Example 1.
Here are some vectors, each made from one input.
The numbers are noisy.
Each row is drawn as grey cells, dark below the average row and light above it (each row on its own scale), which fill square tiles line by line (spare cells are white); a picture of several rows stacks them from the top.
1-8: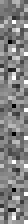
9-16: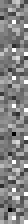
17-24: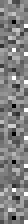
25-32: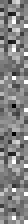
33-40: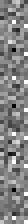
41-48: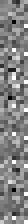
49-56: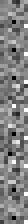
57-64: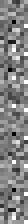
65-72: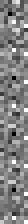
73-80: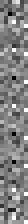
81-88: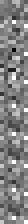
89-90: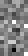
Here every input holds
four true/false values.
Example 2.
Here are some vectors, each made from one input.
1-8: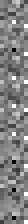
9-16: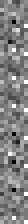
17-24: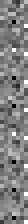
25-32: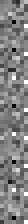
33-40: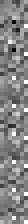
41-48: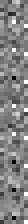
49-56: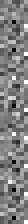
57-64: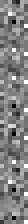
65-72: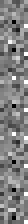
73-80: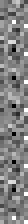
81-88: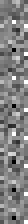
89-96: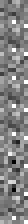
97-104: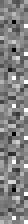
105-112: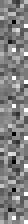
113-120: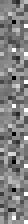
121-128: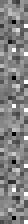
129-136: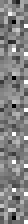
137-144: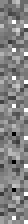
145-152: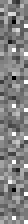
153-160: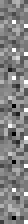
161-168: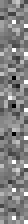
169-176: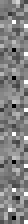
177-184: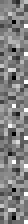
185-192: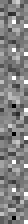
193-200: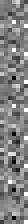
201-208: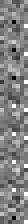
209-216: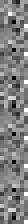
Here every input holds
four true/false values.
